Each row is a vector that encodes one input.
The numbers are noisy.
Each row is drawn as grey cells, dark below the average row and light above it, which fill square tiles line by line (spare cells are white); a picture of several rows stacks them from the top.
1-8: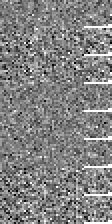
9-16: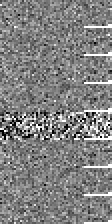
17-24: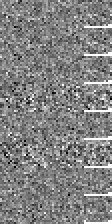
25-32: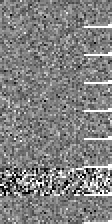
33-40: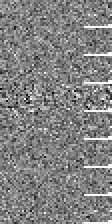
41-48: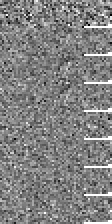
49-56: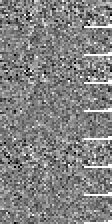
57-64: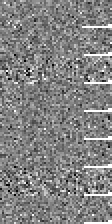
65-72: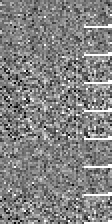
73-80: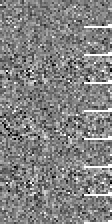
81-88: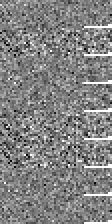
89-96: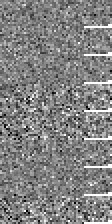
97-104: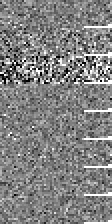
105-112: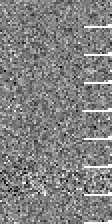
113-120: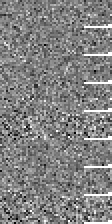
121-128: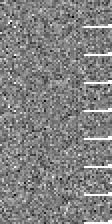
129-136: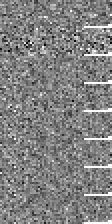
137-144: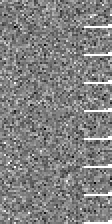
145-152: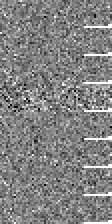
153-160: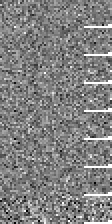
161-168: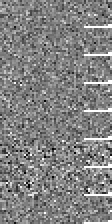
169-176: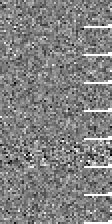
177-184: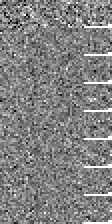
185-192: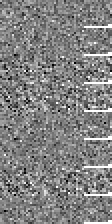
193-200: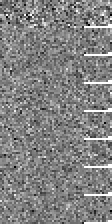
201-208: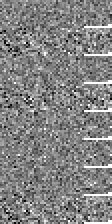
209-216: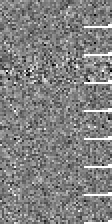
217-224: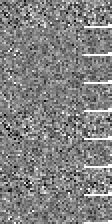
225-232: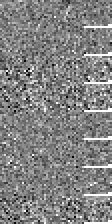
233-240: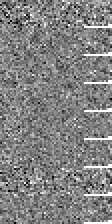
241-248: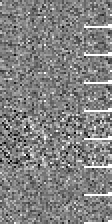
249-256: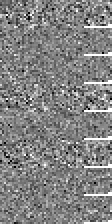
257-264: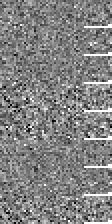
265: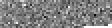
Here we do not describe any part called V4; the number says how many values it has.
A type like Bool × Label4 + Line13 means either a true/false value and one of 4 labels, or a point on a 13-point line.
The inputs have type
List2(Bool × V4 + Line6).
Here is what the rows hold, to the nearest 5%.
All of them are lists of up to two items, each either a point on a 6-point line, or a true/false value and a value of V4: a few are empty, 25% hold one and 75% two.
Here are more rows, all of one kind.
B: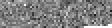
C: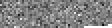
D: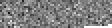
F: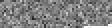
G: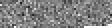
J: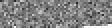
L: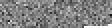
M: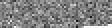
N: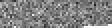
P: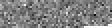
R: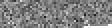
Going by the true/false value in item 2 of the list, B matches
F and N.
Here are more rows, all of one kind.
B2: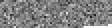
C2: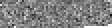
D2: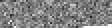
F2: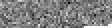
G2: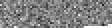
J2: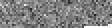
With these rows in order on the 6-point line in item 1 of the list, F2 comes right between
B2 and J2.
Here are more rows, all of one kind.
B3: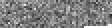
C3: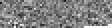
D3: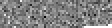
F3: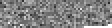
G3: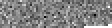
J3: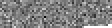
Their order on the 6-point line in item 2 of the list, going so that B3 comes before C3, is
B3, C3, F3, D3, G3, J3.
